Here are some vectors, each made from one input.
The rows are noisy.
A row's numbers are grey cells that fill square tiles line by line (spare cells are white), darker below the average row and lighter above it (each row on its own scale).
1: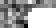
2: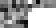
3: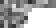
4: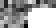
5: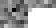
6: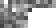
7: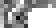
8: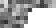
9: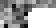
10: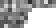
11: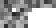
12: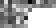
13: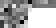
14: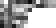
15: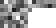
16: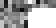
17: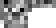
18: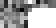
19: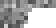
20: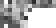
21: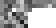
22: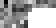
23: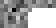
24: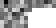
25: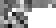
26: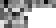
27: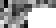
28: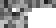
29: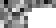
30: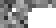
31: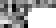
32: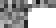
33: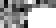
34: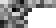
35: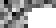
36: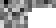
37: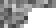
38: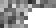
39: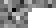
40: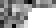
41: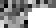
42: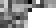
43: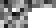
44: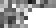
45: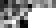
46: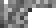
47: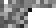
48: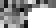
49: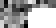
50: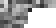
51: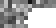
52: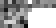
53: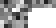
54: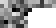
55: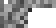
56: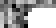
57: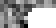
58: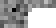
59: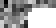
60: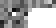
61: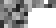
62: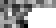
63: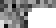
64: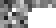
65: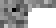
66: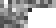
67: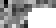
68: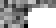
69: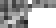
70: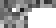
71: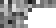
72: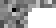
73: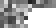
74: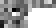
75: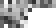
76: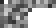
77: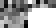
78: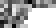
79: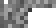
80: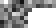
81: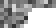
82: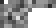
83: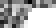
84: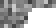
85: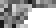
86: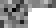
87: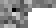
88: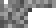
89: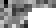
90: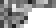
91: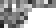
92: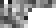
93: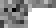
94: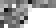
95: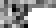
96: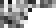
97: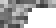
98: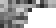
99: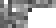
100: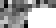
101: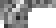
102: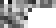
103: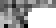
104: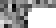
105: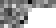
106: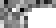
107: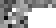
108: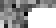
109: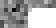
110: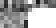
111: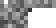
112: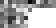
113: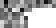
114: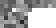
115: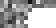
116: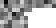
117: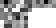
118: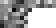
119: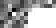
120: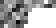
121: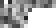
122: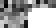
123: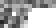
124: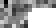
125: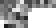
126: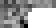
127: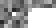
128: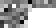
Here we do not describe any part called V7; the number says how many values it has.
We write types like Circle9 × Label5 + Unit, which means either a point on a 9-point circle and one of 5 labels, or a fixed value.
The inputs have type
Bool × (Line6 + V7).
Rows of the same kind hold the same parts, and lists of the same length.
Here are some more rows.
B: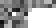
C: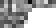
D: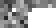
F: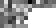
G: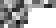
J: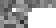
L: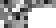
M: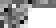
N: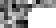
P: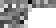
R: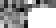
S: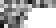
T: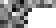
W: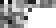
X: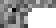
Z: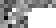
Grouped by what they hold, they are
B, C, F, G, M, P, S, T, W, X
D, J, L, N, R, Z

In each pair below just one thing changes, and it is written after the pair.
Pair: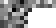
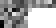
the value of V7
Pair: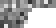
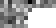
the value of V7
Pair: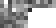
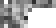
the value of V7
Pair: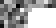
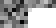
the value of V7
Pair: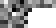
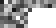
the value of V7
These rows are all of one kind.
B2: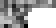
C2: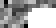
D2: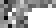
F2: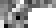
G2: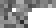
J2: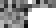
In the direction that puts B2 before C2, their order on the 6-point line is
D2, G2, B2, F2, J2, C2.
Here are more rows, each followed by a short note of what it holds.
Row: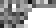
a true/false value and a value of V7
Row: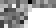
a true/false value and a value of V7
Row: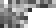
a true/false value and a value of V7
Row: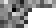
a true/false value and a value of V7
